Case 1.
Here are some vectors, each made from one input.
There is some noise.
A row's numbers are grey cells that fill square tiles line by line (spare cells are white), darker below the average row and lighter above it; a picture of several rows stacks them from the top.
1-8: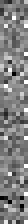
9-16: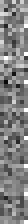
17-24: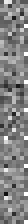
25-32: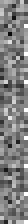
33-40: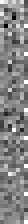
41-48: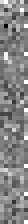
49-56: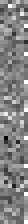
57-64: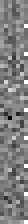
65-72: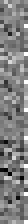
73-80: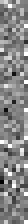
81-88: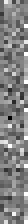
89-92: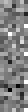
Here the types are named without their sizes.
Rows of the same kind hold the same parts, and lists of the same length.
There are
2 kinds of row.
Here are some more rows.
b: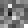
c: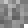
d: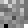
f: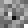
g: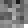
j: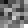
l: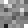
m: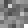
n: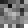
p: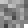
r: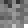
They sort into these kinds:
b, c, d, f, l, m, p
g, j, n, r

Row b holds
four true/false values.
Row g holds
a point on a line.
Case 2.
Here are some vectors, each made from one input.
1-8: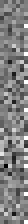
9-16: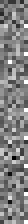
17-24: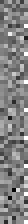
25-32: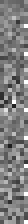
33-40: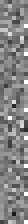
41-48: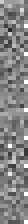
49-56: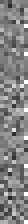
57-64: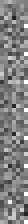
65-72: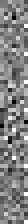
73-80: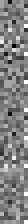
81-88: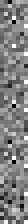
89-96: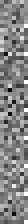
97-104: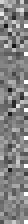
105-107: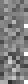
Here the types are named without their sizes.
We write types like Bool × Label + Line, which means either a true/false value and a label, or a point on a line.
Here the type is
Bool × Bool × Bool × Bool + Line.
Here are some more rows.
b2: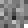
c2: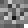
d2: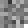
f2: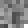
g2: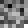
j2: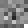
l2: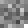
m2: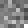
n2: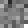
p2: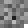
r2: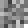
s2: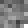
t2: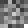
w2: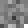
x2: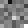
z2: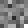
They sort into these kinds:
b2, c2, j2, m2, p2, t2
d2, f2, g2, l2, n2, r2, s2, w2, x2, z2

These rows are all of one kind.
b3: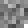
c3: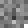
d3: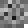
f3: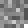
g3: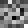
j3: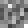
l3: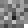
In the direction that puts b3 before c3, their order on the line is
l3, b3, j3, d3, c3, f3, g3.
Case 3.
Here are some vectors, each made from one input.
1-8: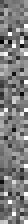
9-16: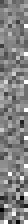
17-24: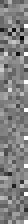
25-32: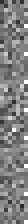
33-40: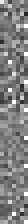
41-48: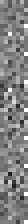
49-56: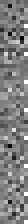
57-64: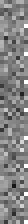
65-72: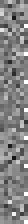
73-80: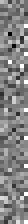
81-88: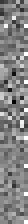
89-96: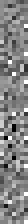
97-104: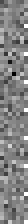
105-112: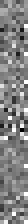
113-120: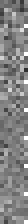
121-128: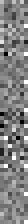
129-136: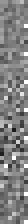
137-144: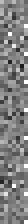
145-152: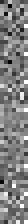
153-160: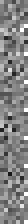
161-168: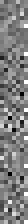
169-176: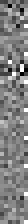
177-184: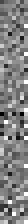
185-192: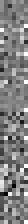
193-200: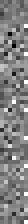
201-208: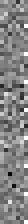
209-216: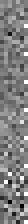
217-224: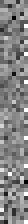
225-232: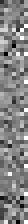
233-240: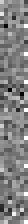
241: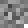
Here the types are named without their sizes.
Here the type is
(Bool × Bool × Bool × Bool + Unit) × Line.
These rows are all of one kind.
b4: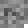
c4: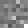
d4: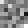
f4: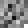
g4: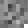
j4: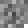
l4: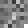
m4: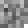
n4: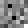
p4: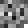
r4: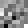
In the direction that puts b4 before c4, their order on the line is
d4, r4, p4, l4, b4, c4, m4, j4, n4, f4, g4.
